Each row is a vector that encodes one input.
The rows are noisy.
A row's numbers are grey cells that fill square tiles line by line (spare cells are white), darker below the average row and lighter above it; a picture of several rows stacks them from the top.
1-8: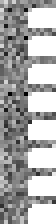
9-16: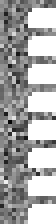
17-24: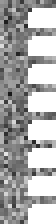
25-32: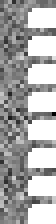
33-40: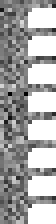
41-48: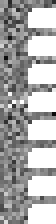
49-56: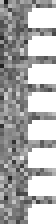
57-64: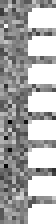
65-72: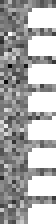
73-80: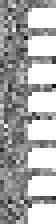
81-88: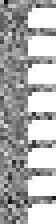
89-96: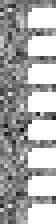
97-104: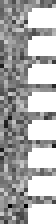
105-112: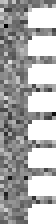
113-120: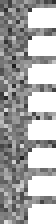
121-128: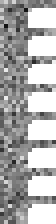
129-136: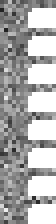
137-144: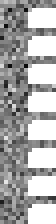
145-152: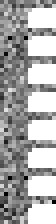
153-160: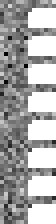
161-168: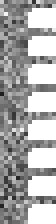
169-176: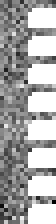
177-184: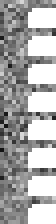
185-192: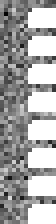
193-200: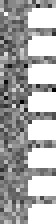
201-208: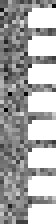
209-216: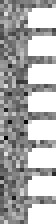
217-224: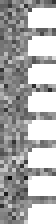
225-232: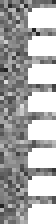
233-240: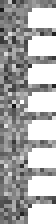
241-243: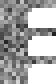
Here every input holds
a point on a 10-point line.
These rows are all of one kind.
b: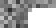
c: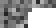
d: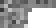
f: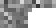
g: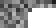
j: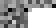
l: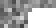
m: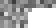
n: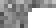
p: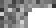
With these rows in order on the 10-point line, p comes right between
d and g.
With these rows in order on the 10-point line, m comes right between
l and n.
